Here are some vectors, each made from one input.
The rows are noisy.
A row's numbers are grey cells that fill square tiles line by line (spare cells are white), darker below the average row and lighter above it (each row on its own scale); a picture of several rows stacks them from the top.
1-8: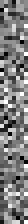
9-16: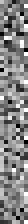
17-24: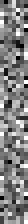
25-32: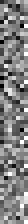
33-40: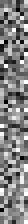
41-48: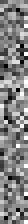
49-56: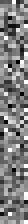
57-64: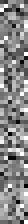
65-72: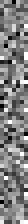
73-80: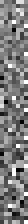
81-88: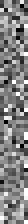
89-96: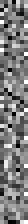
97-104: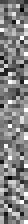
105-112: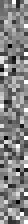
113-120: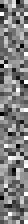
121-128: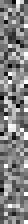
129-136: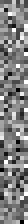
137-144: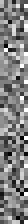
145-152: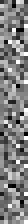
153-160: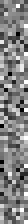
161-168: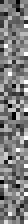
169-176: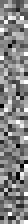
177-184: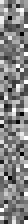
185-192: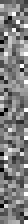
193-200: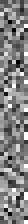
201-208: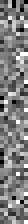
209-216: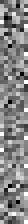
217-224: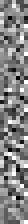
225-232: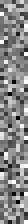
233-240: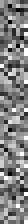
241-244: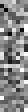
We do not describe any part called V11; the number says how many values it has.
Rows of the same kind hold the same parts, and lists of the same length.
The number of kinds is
2.
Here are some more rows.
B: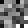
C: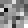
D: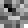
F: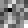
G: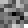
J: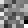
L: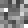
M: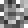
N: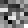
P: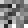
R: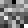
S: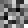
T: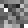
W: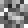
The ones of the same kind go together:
B, C, L, N, S, T, W
D, F, G, J, M, P, R

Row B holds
a point on each of two 10-point lines.
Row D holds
a point on a 10-point line and a value of V11.
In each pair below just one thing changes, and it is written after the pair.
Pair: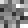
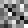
the value of V11
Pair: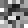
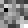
the place on the 10-point line
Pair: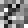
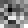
the value of V11
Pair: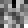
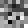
the place on the 10-point line
